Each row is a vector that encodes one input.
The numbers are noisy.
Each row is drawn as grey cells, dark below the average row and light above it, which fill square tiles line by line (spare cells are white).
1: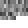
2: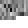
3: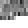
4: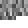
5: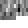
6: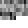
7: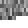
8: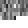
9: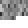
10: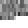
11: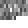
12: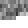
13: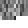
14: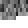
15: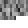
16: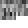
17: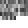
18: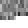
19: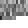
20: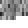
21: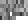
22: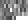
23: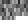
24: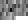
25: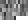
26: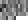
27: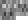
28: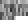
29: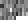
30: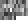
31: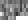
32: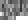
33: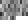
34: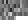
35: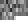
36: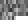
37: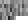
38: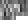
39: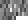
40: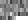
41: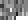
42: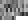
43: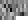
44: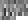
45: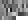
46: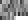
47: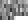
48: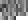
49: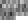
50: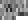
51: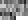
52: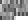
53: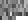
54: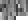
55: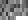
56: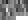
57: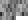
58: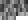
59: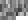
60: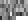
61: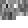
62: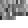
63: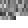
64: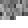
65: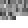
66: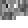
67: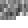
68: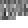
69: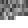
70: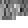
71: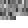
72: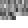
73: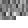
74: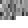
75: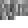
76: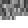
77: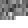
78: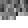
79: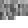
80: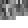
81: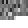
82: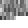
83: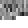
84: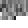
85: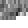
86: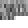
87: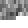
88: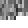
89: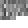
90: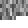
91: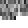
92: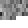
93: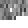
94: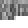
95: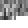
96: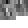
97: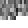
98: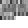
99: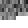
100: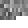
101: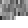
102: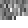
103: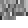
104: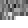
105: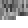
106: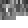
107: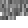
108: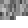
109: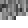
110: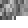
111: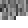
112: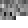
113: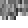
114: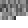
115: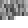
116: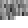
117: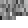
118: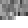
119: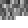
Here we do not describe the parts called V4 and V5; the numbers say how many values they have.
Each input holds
one of 6 labels, together with either a true/false value and a value of V4, or a value of V5.
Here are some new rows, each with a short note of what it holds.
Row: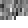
one of 6 labels and a value of V5
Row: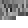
one of 6 labels, a true/false value and a value of V4
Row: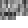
one of 6 labels and a value of V5
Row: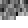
one of 6 labels and a value of V5
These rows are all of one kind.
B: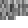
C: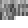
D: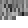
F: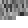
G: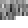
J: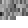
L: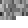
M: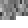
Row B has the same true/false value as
F and M.
